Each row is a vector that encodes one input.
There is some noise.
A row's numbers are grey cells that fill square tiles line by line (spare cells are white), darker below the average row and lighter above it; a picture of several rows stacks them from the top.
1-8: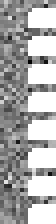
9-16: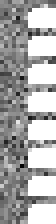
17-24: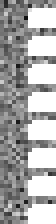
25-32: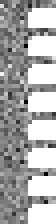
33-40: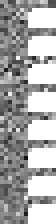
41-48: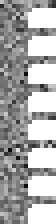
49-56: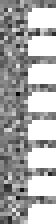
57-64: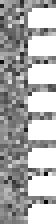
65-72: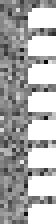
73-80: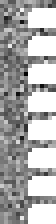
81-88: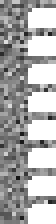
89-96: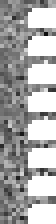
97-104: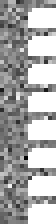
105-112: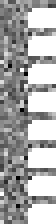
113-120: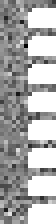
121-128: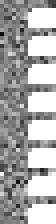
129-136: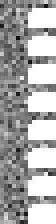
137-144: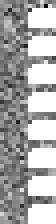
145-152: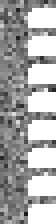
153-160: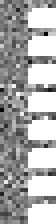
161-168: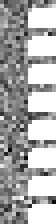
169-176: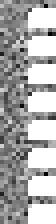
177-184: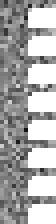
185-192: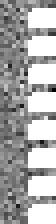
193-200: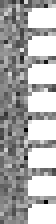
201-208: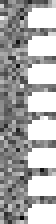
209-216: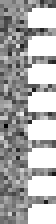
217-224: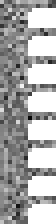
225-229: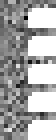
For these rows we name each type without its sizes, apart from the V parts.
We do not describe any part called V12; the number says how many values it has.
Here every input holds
a point on a circle, together with either a point on a circle, or a value of V12.
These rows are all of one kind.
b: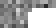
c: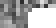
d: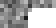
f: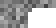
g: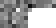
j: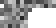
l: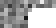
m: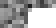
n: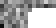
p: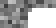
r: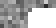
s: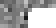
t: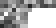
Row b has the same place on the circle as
c, d, f and l.
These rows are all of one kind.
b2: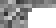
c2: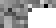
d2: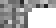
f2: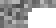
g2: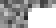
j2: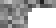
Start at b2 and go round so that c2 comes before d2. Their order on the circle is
b2, f2, c2, d2, g2, j2.
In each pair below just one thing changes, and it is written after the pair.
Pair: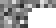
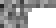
the value of V12
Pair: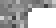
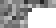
the place on the circle
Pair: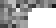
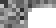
the place on the circle
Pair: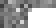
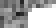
the value of V12
